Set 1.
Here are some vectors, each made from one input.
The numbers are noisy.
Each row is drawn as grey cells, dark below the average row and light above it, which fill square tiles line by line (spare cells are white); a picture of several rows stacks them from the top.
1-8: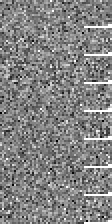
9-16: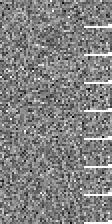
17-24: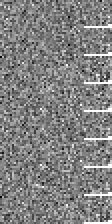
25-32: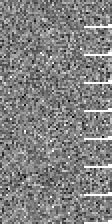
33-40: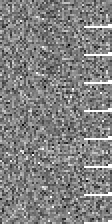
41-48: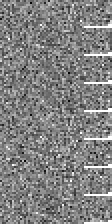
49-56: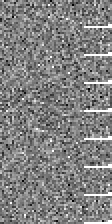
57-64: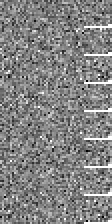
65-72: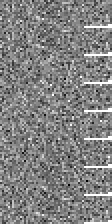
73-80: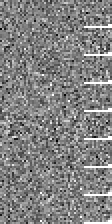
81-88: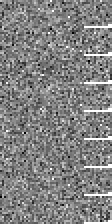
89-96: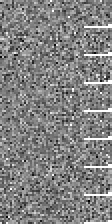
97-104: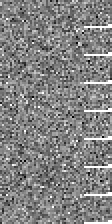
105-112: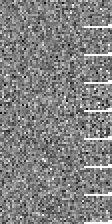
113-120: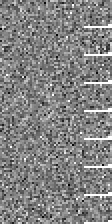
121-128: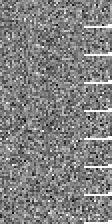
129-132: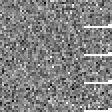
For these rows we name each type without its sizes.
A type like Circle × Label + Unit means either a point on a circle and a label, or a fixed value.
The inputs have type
Circle + Line.
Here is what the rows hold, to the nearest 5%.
About 55% of them hold a point on a circle. The rest hold a point on a line.
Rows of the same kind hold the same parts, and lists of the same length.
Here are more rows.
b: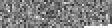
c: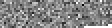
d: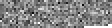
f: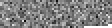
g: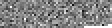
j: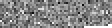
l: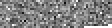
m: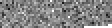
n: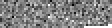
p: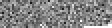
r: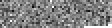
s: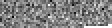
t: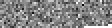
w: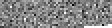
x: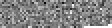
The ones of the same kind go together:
b, f, l
c, d, g, j, m, n, p, r, s, t, w, x

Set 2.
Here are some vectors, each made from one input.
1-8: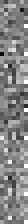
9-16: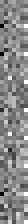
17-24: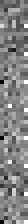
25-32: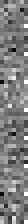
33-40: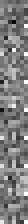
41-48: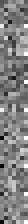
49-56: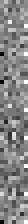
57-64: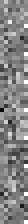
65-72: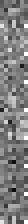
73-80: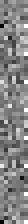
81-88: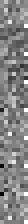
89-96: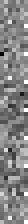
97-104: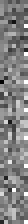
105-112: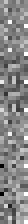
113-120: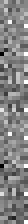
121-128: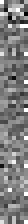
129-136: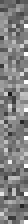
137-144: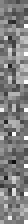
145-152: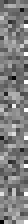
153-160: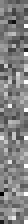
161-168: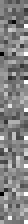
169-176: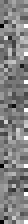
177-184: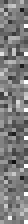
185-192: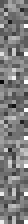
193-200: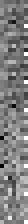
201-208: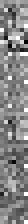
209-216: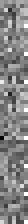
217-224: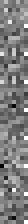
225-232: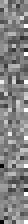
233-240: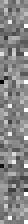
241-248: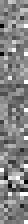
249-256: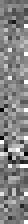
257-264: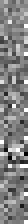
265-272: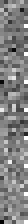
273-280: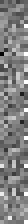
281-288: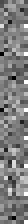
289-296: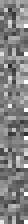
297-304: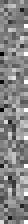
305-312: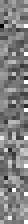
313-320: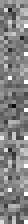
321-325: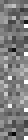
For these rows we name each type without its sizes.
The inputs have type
Bool × Bool × Bool + Circle + Unit.
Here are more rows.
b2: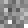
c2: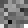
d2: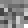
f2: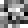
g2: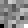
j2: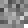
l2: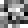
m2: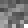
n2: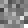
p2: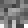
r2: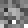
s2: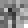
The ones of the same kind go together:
b2, d2, g2, j2, n2, s2
c2, m2, p2, r2
f2, l2

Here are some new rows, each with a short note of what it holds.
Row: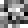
a fixed value
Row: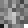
three true/false values
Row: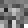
a point on a circle
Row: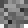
a point on a circle
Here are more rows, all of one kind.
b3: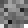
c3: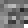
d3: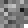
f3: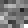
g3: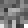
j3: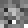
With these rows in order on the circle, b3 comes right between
d3 and j3.
